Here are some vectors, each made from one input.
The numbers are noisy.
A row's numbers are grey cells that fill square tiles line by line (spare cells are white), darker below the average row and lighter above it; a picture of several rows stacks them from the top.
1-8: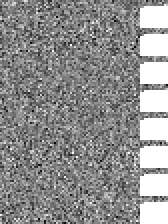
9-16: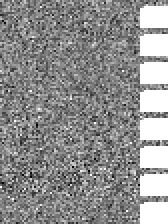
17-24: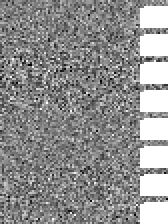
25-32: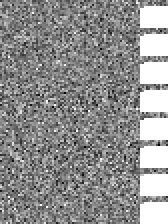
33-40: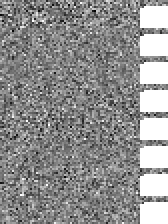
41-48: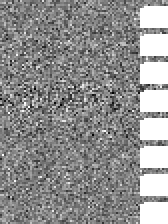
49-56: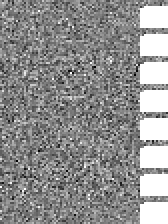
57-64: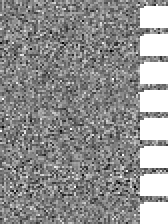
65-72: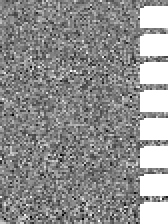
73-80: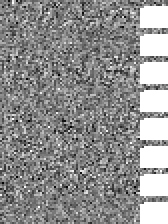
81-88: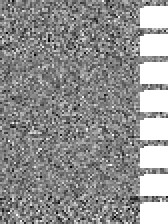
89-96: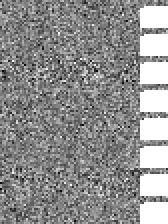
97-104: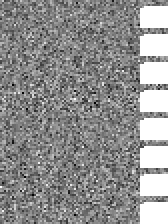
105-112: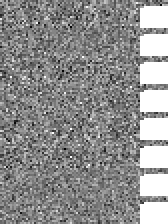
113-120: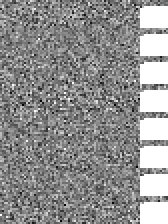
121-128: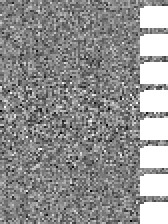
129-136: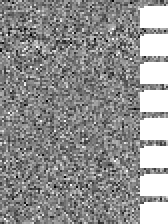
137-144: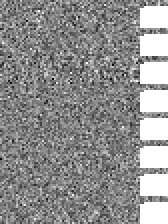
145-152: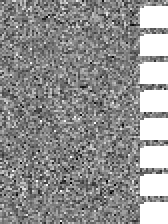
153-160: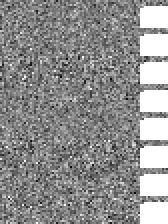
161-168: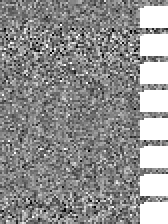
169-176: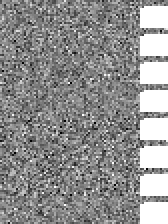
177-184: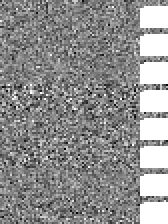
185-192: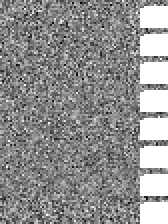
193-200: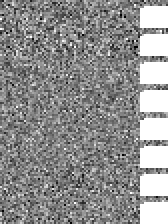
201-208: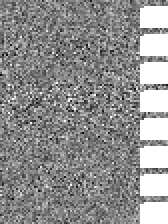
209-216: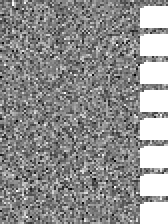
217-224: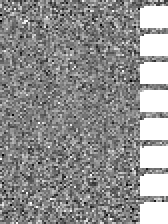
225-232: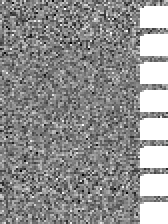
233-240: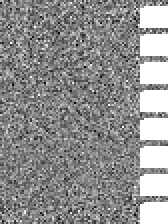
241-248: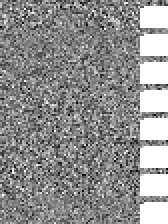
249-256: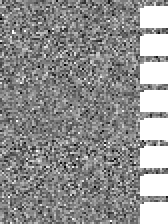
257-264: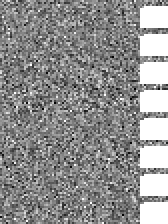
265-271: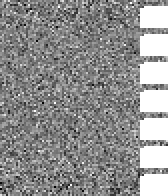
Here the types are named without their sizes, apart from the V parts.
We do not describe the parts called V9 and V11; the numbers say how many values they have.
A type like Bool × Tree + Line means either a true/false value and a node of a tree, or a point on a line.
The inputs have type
Bool × Bool × Bool + Label + V9 × V11.
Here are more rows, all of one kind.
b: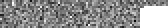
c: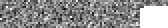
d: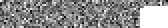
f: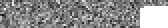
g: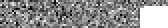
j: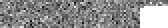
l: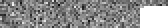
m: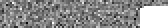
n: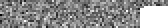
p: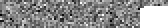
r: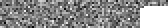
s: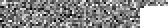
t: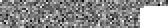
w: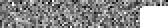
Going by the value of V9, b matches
f, g, l and w.
